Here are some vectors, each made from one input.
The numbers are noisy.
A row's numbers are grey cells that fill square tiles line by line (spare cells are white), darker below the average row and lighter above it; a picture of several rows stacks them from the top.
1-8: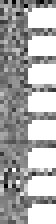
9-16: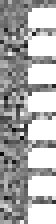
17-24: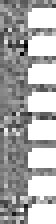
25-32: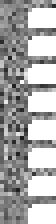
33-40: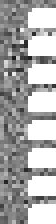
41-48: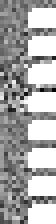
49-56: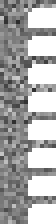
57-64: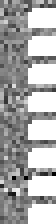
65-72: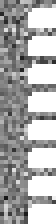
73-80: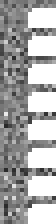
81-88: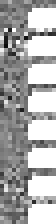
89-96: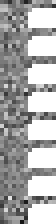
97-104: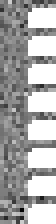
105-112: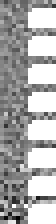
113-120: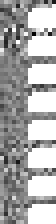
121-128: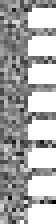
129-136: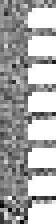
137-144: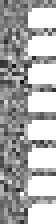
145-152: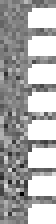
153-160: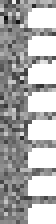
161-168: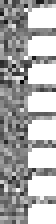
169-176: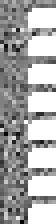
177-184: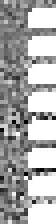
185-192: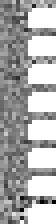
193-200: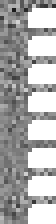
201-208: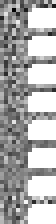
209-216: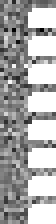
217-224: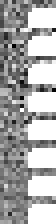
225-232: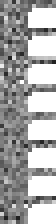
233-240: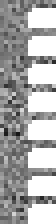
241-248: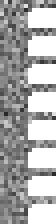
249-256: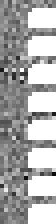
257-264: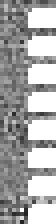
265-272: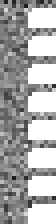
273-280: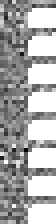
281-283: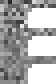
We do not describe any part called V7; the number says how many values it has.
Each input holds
either a point on a 4-point line, three true/false values and a value of V7, or a list of up to two points on an 8-point line.
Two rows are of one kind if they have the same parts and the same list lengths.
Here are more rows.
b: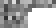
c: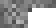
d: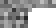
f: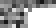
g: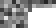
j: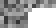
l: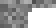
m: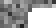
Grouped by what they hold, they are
b, f, l
c
d, g, m
j

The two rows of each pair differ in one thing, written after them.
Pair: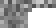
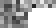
the value of V7
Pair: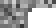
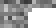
the place on the 4-point line
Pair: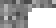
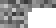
the value of V7
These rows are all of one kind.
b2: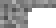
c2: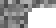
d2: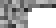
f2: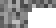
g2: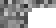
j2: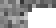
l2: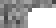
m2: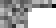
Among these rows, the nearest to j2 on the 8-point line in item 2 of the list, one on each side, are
c2 and f2.
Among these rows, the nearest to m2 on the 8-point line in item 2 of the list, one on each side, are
d2 and f2.
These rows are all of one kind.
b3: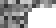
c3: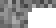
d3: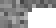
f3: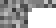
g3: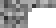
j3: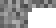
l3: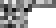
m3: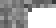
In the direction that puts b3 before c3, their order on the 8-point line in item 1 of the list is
g3, j3, m3, f3, d3, b3, c3, l3.
